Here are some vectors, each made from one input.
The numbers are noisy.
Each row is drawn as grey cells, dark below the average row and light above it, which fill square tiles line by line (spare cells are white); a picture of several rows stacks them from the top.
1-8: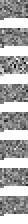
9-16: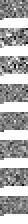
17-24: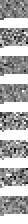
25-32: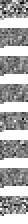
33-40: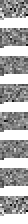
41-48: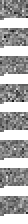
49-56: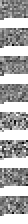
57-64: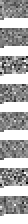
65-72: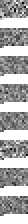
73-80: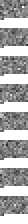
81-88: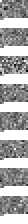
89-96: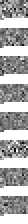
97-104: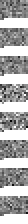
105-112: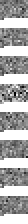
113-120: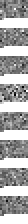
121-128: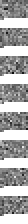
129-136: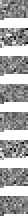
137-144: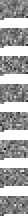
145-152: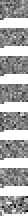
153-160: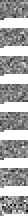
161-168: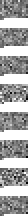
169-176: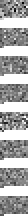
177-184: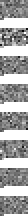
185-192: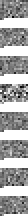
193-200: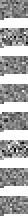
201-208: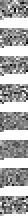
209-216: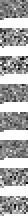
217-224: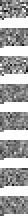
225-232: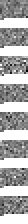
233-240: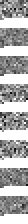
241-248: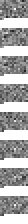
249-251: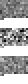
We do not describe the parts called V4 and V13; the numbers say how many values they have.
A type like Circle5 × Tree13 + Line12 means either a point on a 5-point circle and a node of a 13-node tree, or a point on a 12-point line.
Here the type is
Line10 × (Line16 + V4) + V13.
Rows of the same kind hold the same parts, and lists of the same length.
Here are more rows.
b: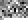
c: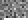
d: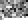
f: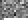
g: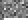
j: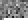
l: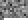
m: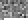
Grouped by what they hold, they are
b, d
c, f, g, j
l, m

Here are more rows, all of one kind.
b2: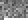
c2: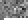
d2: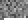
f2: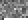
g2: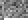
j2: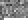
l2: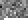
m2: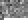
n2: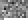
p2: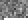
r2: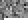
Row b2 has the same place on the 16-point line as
g2, j2 and m2.
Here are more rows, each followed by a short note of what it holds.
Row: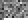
a point on a 10-point line and a value of V4
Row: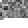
a point on a 10-point line and a point on a 16-point line
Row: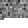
a point on a 10-point line and a point on a 16-point line
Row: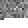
a point on a 10-point line and a point on a 16-point line
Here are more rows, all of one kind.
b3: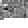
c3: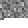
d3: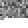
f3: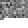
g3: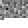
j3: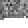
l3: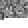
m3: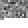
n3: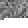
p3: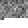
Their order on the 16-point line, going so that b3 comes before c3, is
l3, m3, b3, g3, d3, f3, j3, n3, p3, c3.
